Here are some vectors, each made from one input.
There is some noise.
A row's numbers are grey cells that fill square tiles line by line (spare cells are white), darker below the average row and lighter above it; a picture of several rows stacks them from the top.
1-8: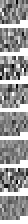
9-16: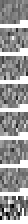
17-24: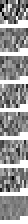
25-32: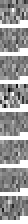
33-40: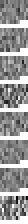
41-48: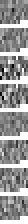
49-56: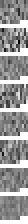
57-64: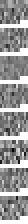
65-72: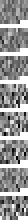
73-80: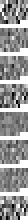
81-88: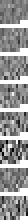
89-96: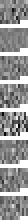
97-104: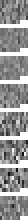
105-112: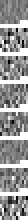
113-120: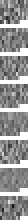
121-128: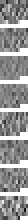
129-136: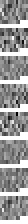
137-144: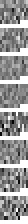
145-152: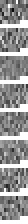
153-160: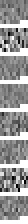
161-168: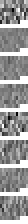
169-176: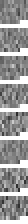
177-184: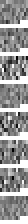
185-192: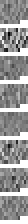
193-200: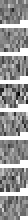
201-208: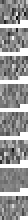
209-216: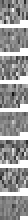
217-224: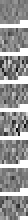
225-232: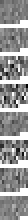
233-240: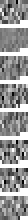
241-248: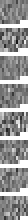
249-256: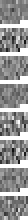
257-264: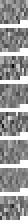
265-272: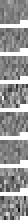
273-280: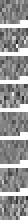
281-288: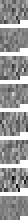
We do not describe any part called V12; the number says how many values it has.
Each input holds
a list of up to two items, each a true/false value and a value of V12.
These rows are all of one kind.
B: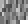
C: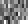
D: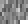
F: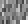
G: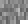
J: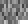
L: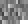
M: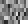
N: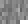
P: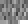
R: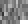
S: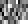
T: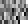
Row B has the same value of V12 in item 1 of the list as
C, J, M and P.
